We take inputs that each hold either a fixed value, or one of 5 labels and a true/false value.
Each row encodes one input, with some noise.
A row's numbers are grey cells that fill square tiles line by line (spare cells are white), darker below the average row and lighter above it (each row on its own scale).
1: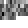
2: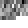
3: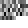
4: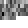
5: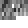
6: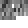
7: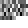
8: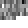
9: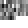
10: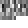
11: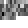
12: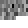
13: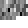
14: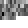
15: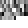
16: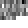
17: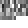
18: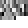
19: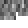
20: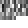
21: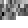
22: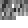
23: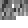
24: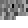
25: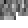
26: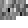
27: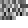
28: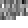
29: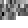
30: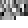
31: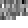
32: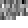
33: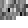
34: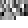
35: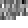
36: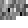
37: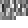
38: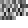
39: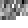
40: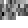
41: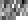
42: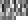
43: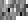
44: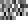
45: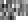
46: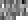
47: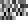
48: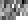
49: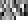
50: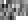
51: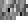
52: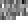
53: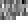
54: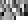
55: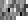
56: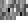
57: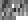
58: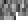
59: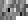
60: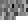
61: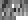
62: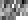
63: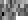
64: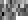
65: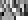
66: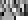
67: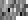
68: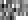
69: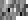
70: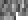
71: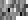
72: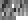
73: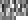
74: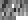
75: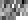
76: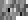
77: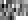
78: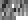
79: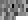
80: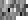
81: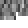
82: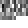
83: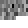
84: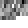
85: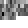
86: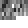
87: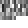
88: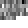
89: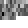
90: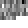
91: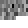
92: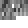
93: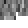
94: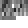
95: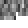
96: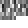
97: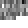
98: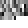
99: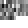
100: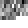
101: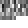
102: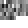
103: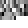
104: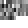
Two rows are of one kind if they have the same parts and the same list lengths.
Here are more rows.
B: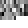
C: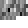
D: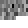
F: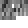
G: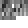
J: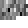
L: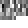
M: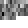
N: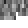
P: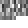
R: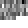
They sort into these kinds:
B, C, F, G, J, L, M, N, P, R
D

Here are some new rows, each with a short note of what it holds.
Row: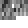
one of 5 labels and a true/false value
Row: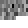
a fixed value
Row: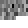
a fixed value
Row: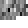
one of 5 labels and a true/false value
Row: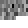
a fixed value
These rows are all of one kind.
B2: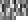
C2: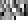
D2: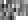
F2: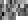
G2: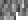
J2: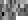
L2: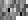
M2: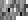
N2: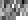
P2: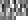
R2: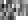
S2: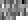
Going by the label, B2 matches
C2 and P2.
